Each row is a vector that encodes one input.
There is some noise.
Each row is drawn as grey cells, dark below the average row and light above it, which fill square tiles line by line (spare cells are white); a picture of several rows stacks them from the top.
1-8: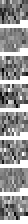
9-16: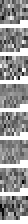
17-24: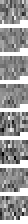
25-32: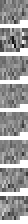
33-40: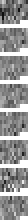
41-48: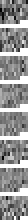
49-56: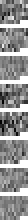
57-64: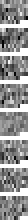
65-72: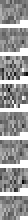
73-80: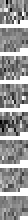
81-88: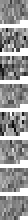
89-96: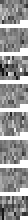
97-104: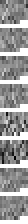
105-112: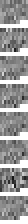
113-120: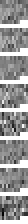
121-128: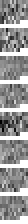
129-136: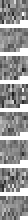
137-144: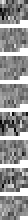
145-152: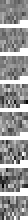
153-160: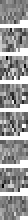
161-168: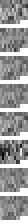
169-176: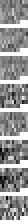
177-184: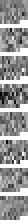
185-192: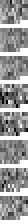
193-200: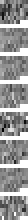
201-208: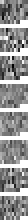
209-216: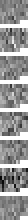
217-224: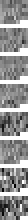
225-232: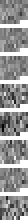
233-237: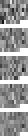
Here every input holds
either a fixed value, or a node of a 14-node tree, or four true/false values.
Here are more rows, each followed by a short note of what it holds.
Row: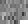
four true/false values
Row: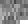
four true/false values
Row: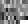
a node of a 14-node tree
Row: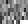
a node of a 14-node tree
